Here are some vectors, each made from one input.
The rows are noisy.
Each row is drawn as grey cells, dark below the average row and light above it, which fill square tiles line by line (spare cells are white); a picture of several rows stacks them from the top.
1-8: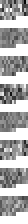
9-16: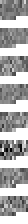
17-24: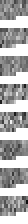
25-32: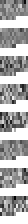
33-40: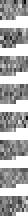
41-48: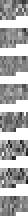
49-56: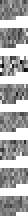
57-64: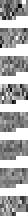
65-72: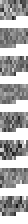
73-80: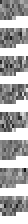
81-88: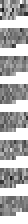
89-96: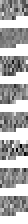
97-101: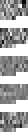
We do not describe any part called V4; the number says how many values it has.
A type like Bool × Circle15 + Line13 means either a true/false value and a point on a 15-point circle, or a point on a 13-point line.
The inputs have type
List2(Bool × V4).
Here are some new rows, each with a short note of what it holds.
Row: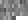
a list of one item
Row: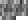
a list of one item
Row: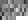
a list of one item
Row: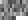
a list of one item
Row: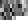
a list of two items
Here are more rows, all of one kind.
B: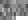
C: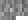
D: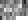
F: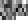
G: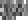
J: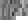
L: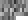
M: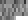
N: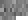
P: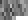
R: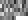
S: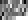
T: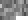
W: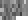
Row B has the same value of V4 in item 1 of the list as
P, R, S and T.
